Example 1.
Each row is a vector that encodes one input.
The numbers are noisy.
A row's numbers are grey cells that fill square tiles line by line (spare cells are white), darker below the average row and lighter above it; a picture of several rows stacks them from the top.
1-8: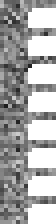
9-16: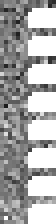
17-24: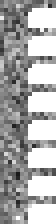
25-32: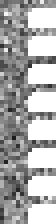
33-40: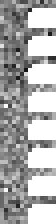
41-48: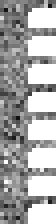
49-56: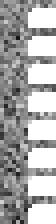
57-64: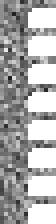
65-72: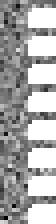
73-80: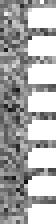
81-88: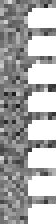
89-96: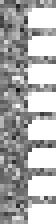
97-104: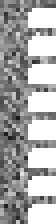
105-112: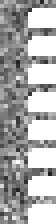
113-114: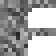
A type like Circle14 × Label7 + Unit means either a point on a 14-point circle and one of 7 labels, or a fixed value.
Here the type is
(Bool × Bool × Bool + Circle6) × Line4.
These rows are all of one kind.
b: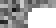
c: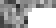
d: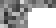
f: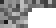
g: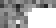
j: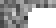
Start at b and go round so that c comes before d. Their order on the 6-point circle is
b, j, c, g, d, f.
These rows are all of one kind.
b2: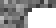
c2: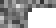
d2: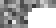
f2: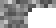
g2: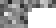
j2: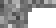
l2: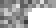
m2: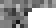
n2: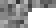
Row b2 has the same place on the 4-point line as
c2, f2 and n2.
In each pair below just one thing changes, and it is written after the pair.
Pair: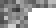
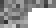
the place on the 6-point circle
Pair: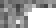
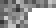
the place on the 6-point circle
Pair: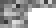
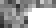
the place on the 6-point circle
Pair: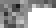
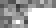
the place on the 4-point line
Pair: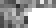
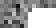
the place on the 4-point line
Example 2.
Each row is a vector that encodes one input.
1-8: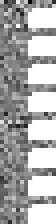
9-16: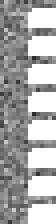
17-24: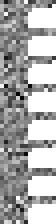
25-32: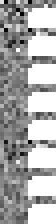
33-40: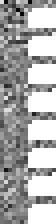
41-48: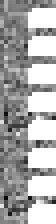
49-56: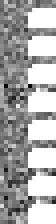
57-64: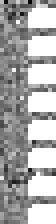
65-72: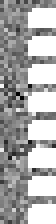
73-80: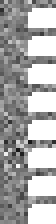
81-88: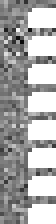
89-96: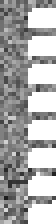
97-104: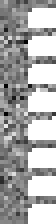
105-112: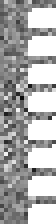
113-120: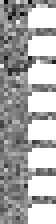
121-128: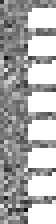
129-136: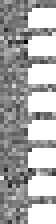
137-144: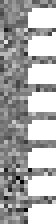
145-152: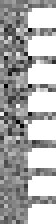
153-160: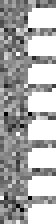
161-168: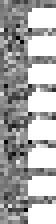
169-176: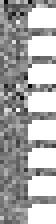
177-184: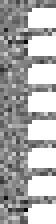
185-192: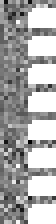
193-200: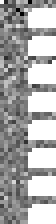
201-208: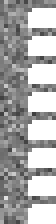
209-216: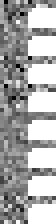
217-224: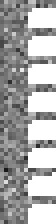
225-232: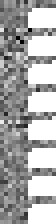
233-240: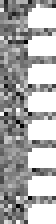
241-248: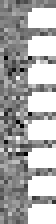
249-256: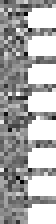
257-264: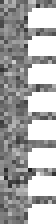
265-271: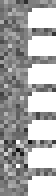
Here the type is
Bool × (Circle8 + Unit) + Circle6.
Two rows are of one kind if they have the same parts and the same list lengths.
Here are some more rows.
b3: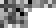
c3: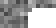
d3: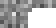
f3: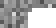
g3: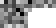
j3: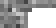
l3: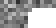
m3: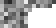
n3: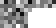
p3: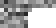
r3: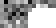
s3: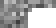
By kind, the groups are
b3, g3, m3, n3, p3, r3
c3, j3, l3
d3, f3, s3

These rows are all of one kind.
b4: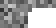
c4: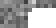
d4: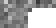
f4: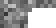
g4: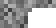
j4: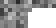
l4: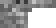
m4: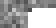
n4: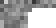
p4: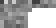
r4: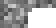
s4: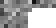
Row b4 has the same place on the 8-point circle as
d4, f4, g4 and r4.
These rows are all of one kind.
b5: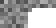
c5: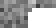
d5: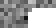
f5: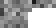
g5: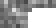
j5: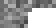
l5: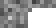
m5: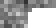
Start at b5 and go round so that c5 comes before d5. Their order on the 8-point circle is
b5, m5, g5, c5, d5, j5, l5, f5.
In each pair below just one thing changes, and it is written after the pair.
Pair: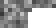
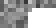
the place on the 8-point circle
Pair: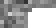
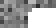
the place on the 8-point circle
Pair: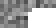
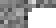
the true/false value
